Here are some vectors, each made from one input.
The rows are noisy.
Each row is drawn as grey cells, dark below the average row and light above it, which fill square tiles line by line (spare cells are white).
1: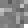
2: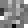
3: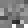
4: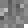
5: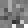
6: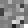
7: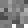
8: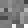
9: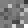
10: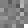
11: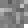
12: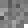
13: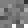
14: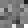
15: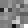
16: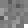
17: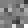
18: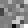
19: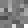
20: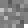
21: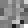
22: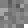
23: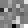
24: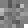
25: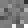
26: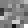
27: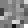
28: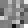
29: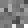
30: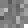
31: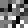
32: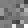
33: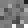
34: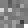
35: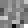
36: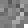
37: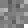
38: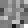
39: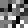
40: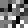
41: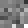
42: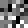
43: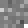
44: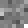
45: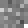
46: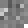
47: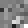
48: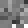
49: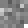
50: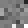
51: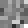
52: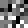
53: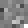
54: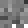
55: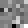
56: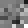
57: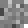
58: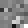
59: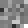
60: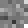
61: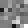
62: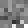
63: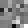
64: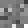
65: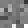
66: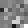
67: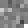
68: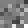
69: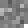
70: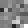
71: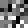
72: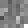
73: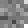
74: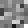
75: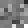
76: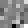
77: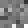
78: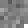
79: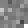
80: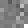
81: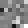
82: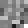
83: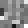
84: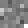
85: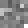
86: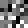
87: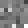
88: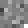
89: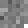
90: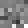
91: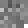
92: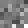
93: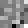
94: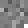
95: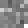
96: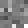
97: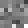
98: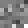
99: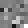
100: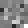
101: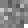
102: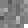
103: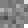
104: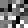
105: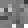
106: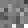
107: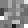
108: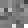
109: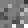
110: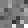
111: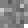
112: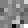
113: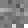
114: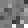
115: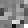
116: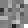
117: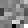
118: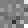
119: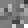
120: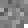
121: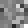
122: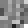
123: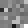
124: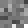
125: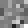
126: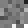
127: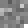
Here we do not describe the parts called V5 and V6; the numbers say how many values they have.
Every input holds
either a fixed value, or a point on each of two 3-point lines, a true/false value, a value of V5 and a value of V6.
